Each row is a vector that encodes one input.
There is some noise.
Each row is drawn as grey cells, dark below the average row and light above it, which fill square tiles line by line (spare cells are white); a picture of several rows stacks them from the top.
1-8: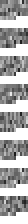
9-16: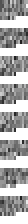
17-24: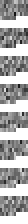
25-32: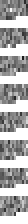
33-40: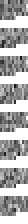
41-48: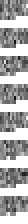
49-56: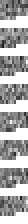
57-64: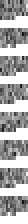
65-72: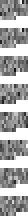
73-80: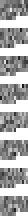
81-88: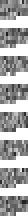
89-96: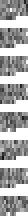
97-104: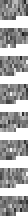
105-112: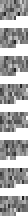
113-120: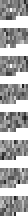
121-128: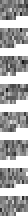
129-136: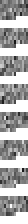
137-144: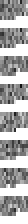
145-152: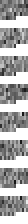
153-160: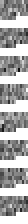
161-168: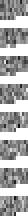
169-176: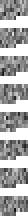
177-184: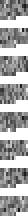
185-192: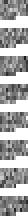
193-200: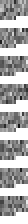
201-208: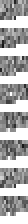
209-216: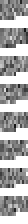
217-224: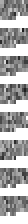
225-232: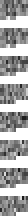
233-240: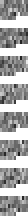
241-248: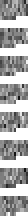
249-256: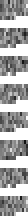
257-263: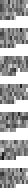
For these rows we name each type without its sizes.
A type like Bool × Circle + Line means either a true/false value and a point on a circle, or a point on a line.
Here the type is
Bool × Bool × Bool × Bool + Circle + Line.
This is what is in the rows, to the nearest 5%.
About 25% of them hold a point on a circle. About 30% of them hold a point on a line. The rest hold four true/false values.
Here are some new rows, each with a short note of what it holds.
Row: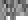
four true/false values
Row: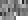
a point on a line
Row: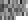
a point on a circle
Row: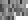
a point on a circle
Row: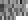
a point on a circle
